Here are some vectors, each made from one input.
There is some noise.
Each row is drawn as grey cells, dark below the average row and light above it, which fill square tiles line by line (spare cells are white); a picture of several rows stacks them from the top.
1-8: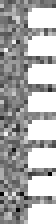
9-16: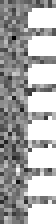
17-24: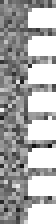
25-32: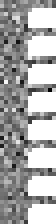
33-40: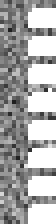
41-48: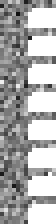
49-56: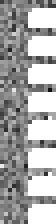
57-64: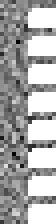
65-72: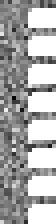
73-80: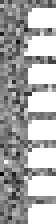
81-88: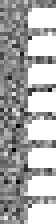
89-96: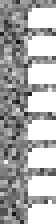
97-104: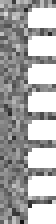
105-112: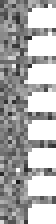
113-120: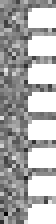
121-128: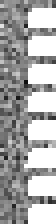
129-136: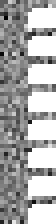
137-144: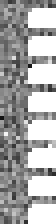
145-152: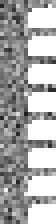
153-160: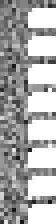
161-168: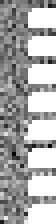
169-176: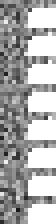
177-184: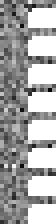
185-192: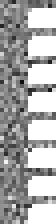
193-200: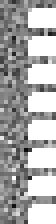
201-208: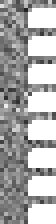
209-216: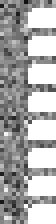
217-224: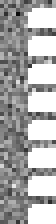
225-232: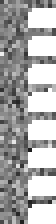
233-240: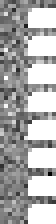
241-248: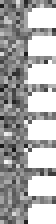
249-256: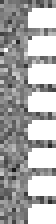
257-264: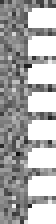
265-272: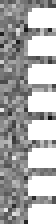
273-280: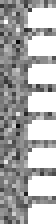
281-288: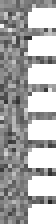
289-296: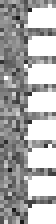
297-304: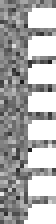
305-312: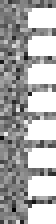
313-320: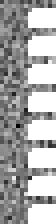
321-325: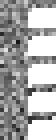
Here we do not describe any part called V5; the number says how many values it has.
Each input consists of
a point on each of five 7-point lines, together with either a point on a 7-point line, or a value of V5.
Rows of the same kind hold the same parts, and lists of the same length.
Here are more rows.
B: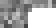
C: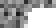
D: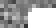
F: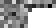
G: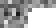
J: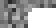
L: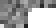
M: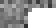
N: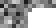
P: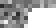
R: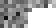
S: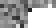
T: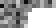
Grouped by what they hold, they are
B, D, J, L, M
C, F, G, N, P, R, S, T

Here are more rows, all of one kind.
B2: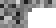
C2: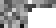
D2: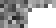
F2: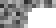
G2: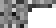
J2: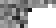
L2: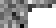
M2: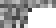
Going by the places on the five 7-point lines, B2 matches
J2 and L2.
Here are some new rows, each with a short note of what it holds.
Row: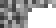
a point on each of five 7-point lines and a value of V5
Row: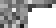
a point on each of five 7-point lines and a value of V5
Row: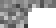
a point on each of six 7-point lines
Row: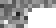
a point on each of five 7-point lines and a value of V5
